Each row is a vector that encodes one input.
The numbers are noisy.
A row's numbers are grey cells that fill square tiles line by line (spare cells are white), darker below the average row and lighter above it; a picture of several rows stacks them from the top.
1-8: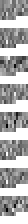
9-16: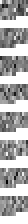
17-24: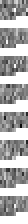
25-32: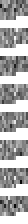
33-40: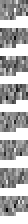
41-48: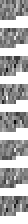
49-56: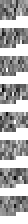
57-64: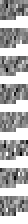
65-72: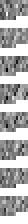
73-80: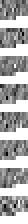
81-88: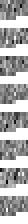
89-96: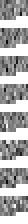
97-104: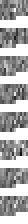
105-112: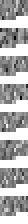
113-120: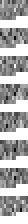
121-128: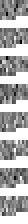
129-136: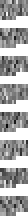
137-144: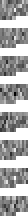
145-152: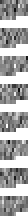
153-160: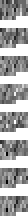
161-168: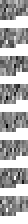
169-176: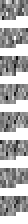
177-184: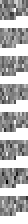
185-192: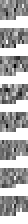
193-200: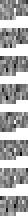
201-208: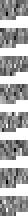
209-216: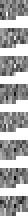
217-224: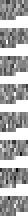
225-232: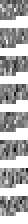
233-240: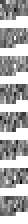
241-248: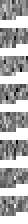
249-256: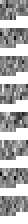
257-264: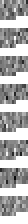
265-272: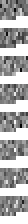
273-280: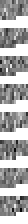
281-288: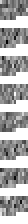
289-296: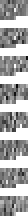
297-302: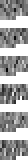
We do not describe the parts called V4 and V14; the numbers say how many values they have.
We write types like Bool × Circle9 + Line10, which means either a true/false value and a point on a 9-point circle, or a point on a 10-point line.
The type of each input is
Line7 × (Tree15 + V4) × V14.
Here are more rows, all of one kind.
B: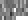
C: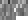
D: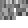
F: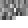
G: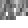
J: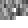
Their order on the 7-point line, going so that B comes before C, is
D, J, F, G, B, C.
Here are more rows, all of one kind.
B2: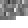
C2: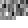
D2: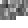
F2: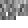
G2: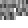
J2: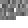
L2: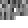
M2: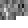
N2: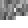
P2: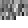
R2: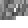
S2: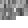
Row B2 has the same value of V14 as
C2 and R2.
